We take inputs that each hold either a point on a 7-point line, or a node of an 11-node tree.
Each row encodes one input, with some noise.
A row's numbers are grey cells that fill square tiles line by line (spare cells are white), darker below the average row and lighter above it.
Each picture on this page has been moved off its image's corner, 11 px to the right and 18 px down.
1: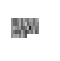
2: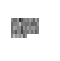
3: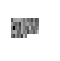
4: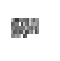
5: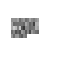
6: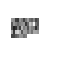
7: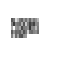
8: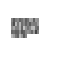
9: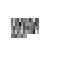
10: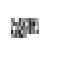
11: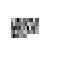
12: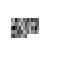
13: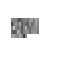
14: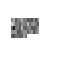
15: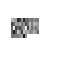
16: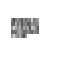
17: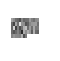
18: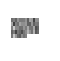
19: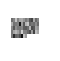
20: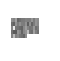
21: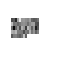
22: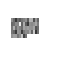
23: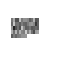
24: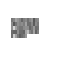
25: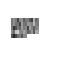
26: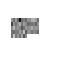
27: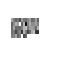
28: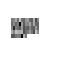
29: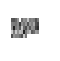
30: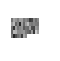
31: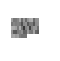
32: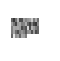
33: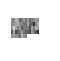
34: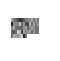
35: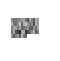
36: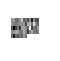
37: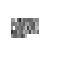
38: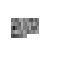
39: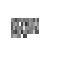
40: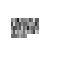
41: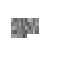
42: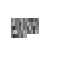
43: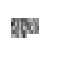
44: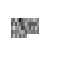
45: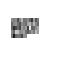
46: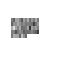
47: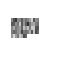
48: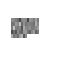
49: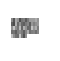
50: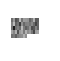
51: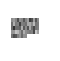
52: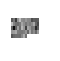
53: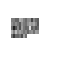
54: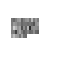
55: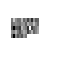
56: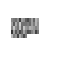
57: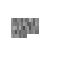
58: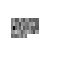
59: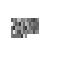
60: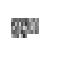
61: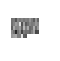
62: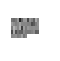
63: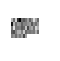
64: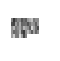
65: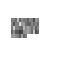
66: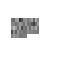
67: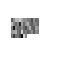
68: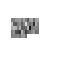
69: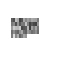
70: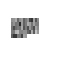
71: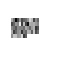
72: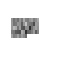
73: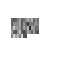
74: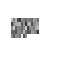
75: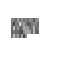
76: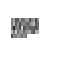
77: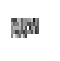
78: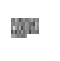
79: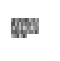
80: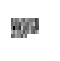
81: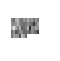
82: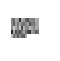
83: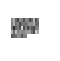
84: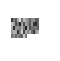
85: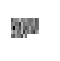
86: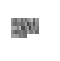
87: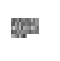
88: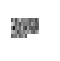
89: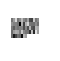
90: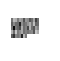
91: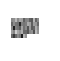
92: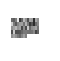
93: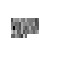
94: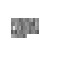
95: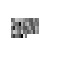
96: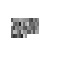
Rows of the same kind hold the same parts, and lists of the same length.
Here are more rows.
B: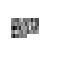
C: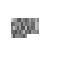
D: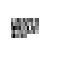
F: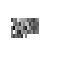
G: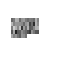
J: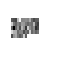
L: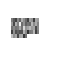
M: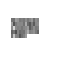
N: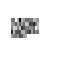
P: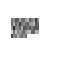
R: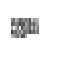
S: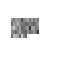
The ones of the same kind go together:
B, D, F, J, P
C, G, L, M, N, R, S

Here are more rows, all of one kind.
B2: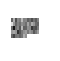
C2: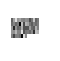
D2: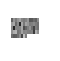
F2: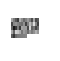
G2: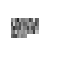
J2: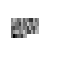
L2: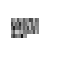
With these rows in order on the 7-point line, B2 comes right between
D2 and G2.
